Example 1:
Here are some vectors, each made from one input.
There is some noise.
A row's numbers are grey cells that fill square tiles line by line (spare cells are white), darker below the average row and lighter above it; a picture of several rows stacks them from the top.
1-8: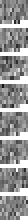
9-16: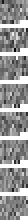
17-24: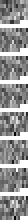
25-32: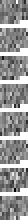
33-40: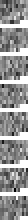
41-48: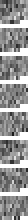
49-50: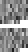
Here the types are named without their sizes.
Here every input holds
a point on a line.
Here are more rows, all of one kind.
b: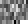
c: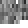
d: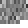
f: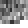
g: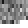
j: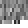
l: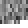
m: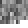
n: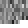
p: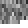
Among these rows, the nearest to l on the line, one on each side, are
j and p.
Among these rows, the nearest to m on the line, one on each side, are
d and p.
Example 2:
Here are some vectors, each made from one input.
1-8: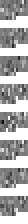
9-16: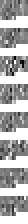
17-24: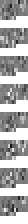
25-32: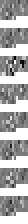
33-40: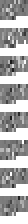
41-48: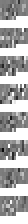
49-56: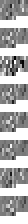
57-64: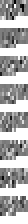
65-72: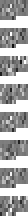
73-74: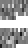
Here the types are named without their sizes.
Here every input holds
either a fixed value, or three true/false values.
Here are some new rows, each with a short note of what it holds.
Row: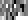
a fixed value
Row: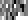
a fixed value
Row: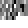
a fixed value
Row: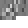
three true/false values
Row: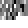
a fixed value
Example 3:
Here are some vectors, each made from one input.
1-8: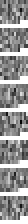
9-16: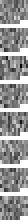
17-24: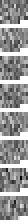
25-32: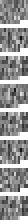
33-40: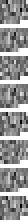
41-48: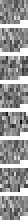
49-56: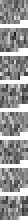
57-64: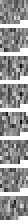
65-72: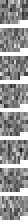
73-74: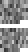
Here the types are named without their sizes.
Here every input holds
a point on a line.
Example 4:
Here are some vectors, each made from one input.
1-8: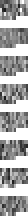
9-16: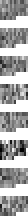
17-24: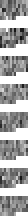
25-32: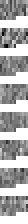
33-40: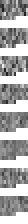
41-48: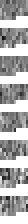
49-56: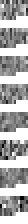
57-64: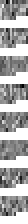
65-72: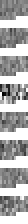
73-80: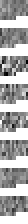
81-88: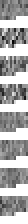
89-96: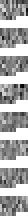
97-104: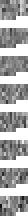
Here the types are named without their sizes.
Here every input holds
a point on a circle.
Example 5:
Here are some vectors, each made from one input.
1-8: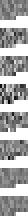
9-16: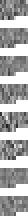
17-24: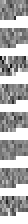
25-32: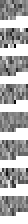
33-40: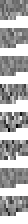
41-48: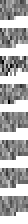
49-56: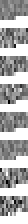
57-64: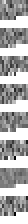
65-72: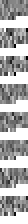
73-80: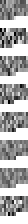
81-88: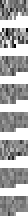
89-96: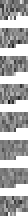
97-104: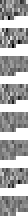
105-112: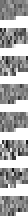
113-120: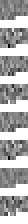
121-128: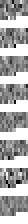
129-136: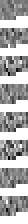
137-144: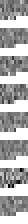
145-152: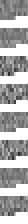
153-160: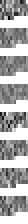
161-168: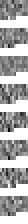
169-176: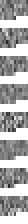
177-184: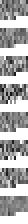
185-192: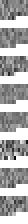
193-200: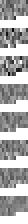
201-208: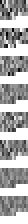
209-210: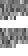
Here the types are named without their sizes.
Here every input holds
a point on a line.
